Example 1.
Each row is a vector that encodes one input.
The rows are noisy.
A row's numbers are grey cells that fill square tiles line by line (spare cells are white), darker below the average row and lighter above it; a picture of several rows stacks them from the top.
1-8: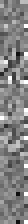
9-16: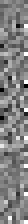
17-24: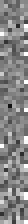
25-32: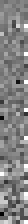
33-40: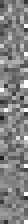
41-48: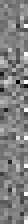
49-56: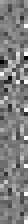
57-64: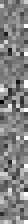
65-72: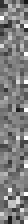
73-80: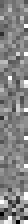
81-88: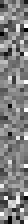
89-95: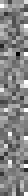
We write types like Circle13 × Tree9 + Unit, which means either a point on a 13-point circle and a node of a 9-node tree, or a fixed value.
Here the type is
Bool × Bool × Bool × Bool + Unit.
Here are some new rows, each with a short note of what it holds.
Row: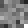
four true/false values
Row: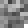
a fixed value
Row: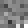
four true/false values
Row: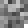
a fixed value
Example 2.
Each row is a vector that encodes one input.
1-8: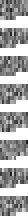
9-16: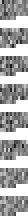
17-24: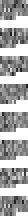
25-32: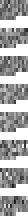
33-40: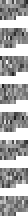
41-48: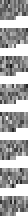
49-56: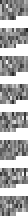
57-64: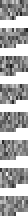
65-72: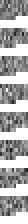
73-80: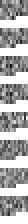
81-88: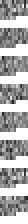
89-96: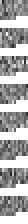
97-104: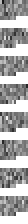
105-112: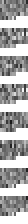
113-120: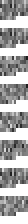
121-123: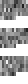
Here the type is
Line12.
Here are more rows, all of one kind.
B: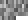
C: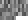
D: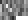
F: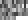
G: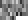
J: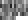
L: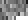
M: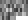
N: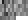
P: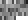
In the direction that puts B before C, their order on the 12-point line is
F, N, P, L, M, B, D, G, J, C.
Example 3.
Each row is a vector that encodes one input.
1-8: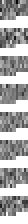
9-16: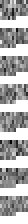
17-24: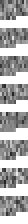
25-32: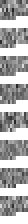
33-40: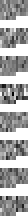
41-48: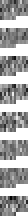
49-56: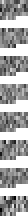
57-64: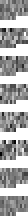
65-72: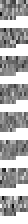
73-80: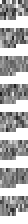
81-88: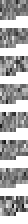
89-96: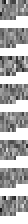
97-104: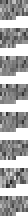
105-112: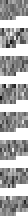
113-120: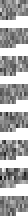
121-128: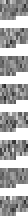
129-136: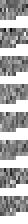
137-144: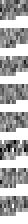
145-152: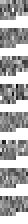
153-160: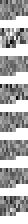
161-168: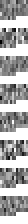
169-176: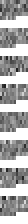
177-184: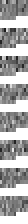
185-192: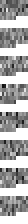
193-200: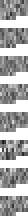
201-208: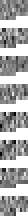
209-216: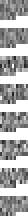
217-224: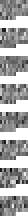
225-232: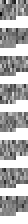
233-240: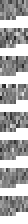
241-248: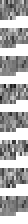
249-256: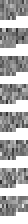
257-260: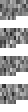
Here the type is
Bool × Bool × Bool × Bool.
